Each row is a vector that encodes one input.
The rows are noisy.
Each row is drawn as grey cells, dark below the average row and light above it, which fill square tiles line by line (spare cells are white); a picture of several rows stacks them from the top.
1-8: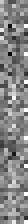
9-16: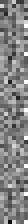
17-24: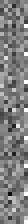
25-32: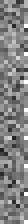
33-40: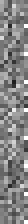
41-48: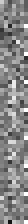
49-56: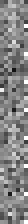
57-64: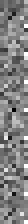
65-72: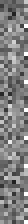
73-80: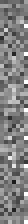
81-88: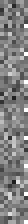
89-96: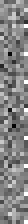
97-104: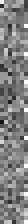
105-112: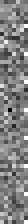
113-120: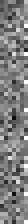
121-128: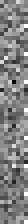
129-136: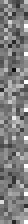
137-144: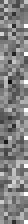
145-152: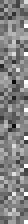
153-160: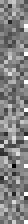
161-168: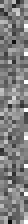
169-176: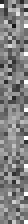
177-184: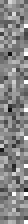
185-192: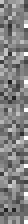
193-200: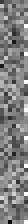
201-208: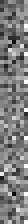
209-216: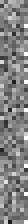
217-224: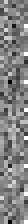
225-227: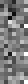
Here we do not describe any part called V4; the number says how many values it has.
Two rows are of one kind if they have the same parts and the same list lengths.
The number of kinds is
2.
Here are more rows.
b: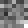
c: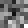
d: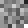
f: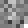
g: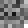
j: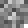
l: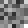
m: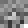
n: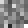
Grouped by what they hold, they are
b, c, g, l
d, f, j, m, n

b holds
a point on a 5-point line and a value of V4.
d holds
a point on a 5-point circle and a true/false value.
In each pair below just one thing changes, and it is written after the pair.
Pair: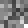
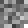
the value of V4
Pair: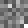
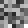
the value of V4
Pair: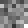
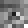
the value of V4
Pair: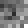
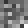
the value of V4
